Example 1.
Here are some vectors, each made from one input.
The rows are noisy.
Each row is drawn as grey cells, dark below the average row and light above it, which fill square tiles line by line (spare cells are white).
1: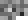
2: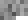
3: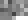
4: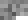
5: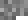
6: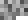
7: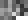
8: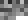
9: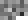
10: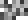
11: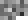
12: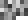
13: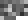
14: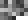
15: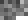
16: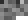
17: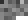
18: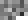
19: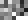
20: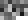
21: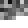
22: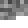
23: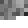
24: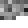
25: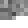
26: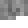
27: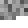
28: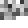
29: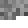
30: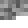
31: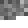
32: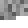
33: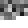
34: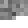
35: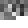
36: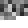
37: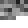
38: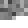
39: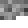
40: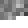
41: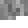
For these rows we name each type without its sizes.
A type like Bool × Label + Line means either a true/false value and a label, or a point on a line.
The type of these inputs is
Bool × Line.
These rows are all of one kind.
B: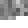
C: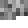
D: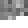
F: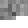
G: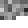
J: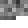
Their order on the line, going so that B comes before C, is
F, B, D, G, C, J.
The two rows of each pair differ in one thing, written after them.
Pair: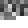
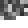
the place on the line
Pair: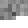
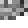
the true/false value
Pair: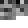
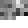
the place on the line
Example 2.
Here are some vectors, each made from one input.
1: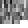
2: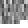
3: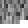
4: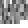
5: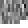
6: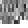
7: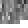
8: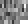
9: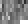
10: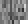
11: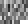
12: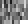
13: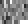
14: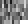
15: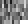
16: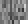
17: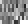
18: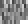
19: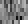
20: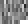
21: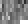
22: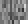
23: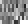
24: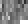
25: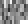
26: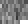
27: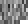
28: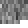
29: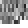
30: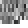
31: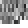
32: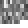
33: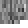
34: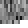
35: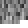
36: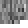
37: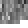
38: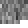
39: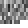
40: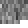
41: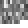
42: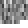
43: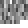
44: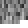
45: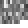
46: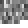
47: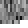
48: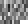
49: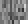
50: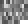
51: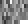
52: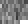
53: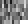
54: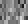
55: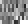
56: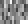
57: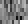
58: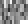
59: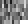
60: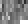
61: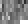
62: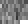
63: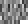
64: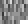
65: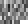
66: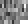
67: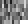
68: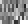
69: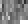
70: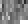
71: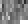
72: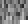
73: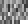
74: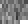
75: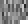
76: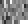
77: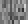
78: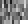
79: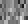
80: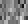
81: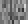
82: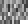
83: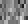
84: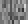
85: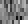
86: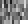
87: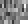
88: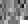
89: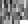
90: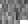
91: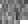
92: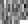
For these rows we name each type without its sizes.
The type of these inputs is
Bool × Bool × Bool + Line × Line + Unit.
